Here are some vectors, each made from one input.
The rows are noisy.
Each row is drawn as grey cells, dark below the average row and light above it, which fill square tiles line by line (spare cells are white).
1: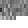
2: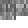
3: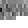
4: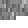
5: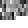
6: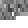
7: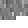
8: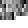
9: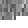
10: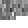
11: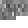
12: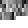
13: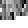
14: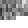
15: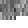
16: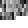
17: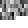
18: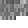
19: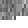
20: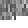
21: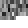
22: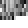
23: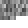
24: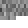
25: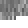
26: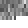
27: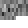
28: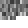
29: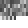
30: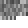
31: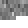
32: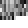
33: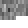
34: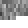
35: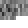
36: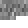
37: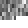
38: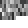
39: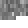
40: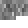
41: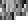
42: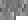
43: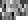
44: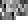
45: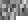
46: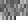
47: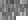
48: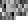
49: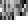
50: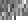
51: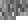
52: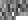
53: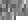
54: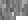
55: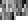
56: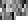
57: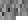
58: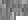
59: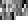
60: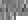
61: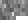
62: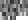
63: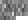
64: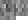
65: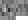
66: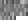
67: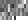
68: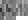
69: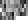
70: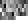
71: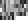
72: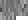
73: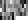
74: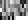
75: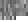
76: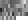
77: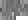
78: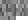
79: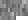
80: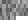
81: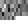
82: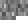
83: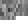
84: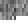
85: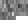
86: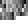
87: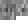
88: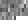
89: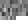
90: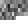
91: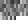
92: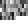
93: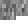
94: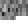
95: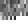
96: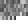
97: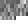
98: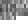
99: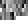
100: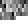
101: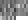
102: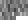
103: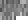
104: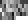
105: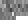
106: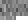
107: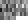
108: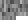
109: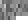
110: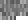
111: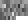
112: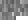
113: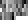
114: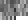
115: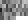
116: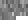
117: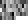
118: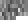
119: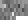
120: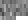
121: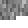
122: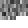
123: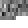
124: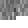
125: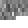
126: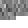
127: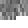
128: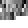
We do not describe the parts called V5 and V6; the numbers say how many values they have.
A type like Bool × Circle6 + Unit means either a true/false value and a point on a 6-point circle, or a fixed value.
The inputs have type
(Bool × Bool × Bool + V5) × Line4 + V6.
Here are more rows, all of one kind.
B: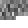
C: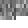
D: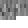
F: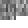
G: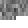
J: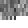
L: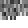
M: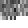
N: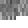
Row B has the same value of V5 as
C, G and J.
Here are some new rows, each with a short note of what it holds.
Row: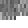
a point on a 4-point line and a value of V5
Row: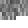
a point on a 4-point line and a value of V5
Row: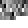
a value of V6
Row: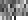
a point on a 4-point line and a value of V5
